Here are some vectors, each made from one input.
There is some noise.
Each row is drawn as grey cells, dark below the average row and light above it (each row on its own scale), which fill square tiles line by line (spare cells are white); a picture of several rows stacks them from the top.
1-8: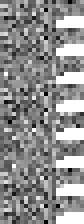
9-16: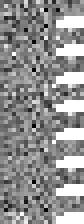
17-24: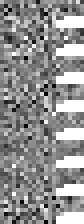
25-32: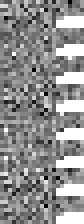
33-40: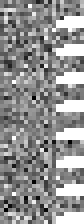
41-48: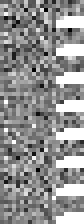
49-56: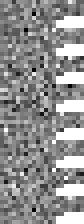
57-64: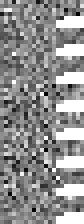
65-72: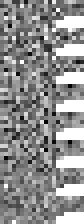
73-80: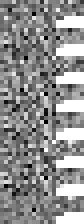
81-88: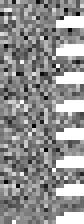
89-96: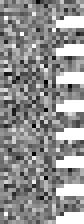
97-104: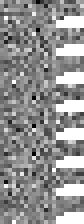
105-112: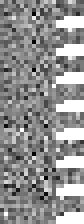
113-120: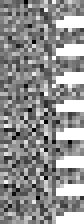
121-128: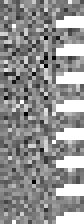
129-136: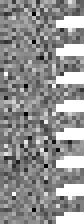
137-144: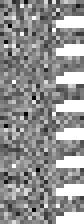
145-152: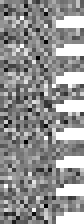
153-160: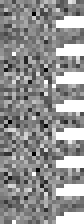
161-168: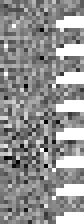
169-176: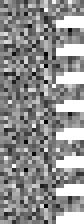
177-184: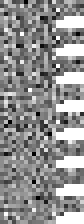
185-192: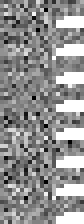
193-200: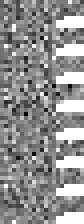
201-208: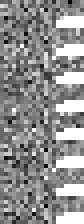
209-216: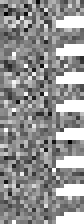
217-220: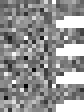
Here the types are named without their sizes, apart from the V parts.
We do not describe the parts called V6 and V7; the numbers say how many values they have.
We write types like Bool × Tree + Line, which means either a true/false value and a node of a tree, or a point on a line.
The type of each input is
(Bool × Bool × Bool × Bool + Unit) × V6 + Label × V7.
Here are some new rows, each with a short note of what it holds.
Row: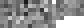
four true/false values and a value of V6
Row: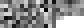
a label and a value of V7
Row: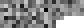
a label and a value of V7
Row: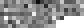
a value of V6
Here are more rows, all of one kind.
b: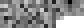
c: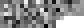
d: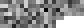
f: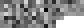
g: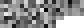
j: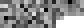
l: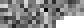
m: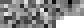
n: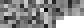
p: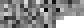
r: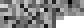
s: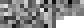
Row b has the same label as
j and r.
